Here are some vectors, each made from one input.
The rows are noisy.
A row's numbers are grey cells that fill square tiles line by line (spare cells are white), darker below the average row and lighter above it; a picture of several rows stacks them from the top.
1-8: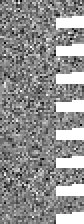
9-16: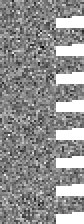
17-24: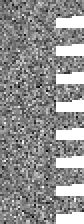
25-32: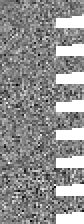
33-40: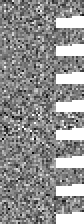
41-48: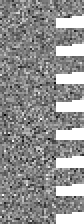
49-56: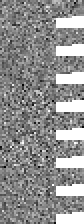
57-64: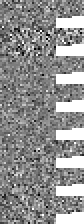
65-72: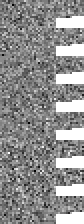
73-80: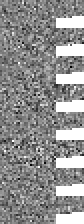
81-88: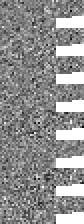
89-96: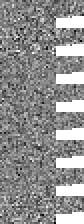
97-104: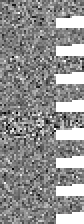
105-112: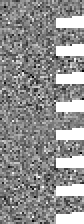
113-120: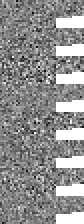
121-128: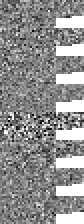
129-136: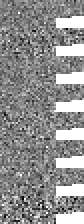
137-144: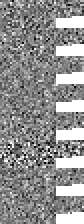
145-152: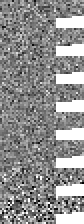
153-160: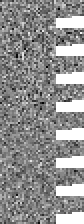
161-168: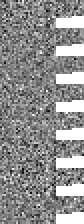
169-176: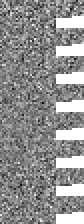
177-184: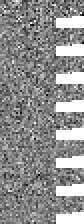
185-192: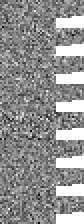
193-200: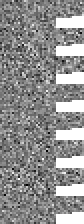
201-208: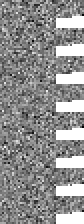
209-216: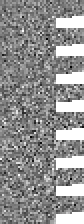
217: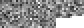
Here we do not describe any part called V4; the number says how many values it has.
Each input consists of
a list of up to three items, each a point on a 6-point line and a value of V4.
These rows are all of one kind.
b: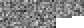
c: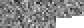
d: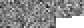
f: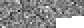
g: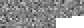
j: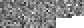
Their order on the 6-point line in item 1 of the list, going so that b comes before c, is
b, f, j, d, c, g.
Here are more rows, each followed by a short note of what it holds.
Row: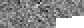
a list of three items
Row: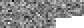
a list of three items
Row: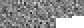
a list of two items
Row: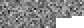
a list of three items
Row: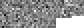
a list of two items
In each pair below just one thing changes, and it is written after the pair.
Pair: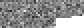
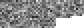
the place on the 6-point line in item 1 of the list
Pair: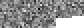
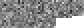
the value of V4 in item 1 of the list
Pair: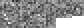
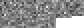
the value of V4 in item 1 of the list
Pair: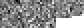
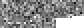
the value of V4 in item 1 of the list
